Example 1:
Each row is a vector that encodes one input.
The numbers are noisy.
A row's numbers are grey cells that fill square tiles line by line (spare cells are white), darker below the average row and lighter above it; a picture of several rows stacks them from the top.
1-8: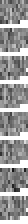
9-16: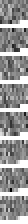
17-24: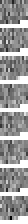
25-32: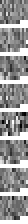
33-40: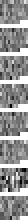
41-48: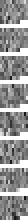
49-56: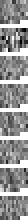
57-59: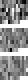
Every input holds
a list of up to two points on a 6-point line.
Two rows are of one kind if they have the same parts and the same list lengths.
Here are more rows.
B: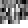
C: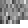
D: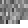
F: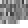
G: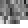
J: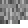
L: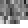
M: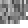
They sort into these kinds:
B
C, D, J, M
F, G, L

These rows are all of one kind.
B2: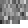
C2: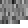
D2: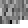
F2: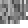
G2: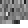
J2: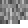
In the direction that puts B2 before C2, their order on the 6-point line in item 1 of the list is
D2, F2, B2, J2, C2, G2.
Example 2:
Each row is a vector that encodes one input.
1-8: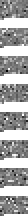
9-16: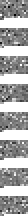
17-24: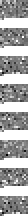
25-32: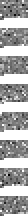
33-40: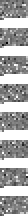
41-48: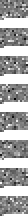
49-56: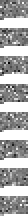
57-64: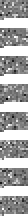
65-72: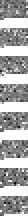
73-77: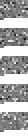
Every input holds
a point on a 5-point line and four true/false values.
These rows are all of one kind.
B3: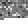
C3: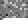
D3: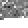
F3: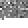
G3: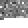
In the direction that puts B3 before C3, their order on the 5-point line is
B3, F3, C3, D3, G3.
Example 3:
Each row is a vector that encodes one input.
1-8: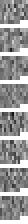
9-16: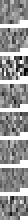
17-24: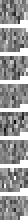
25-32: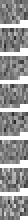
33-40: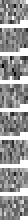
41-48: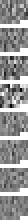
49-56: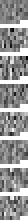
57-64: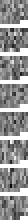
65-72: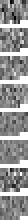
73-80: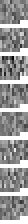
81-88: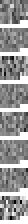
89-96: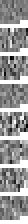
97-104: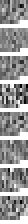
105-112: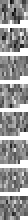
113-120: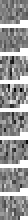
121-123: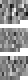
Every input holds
either a point on an 8-point line, or a point on a 9-point line.
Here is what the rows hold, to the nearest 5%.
About 40% of them hold a point on an 8-point line. The rest hold a point on a 9-point line.
